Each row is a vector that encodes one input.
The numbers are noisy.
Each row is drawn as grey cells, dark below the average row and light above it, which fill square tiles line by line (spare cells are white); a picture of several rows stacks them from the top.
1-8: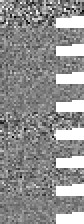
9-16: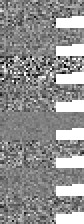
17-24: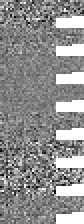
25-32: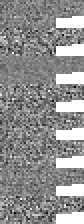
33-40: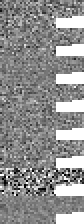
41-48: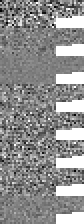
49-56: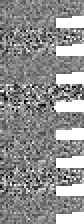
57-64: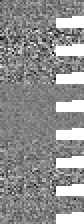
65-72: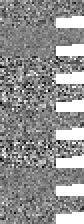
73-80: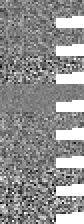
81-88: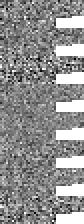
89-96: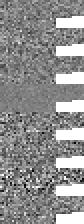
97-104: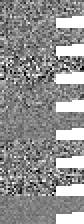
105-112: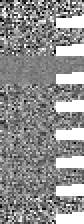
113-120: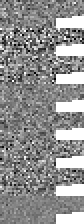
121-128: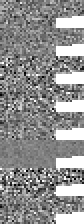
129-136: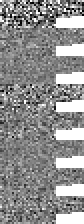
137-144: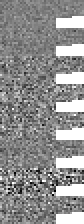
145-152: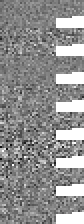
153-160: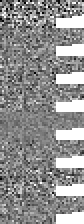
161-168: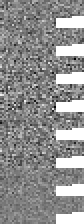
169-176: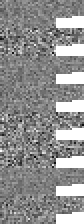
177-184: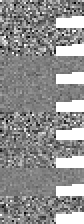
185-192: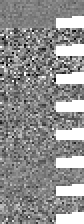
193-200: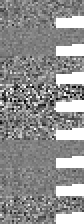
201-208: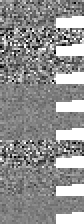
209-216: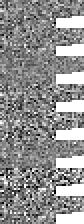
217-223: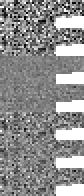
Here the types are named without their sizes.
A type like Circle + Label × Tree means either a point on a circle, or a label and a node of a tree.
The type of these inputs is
(Bool × Bool × Bool + Unit) × Label + Line.
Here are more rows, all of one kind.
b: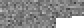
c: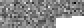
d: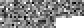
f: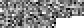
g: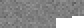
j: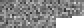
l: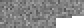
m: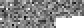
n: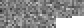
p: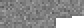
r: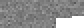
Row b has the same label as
d, g, p and r.
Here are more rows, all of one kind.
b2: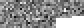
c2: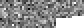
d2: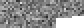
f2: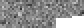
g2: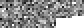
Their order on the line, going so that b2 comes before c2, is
b2, d2, c2, f2, g2.
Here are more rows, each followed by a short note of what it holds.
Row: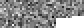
a point on a line
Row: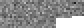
a label and three true/false values
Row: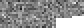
a point on a line
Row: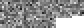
a point on a line
